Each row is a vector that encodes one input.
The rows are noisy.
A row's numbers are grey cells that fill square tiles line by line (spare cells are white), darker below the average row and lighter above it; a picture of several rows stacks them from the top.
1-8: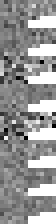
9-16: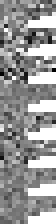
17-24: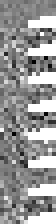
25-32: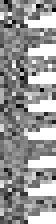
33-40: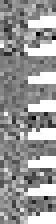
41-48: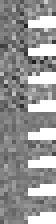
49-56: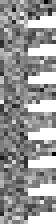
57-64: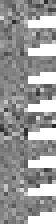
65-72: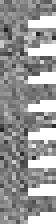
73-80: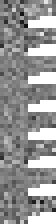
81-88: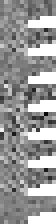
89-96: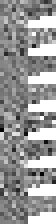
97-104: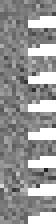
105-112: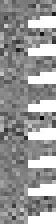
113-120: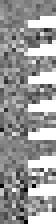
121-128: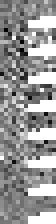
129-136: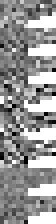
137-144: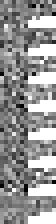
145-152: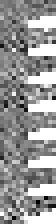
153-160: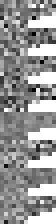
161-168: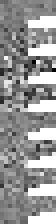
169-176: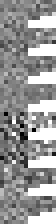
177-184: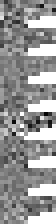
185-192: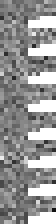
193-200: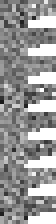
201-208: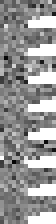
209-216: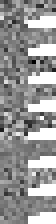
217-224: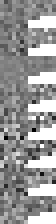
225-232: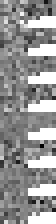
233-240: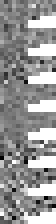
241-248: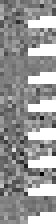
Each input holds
a node of an 11-node tree, together with either a point on an 18-point circle, or a node of an 11-node tree.
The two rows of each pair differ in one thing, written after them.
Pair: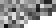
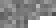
the place on the 18-point circle
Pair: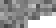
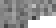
the place on the 18-point circle
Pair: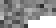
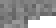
the place on the 18-point circle
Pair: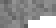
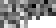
the node of the tree
